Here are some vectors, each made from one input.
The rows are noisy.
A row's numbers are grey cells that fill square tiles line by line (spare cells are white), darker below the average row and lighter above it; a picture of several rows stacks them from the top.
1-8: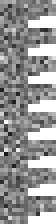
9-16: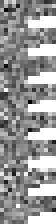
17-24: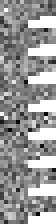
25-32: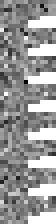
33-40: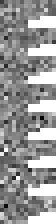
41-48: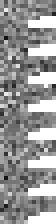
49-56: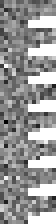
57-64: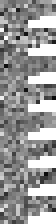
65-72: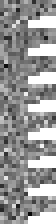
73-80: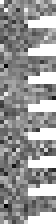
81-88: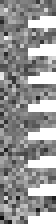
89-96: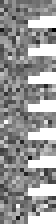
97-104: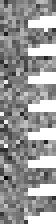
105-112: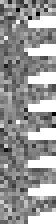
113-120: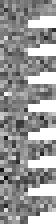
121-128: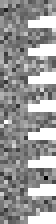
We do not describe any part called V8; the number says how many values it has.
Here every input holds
a node of a 9-node tree and a value of V8, together with either a fixed value, or a node of a 9-node tree.
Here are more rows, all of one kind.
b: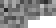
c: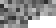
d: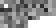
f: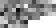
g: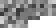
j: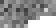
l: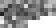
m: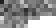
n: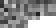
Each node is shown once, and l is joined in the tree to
f.
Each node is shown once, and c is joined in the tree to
j and m.
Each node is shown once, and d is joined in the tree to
f.
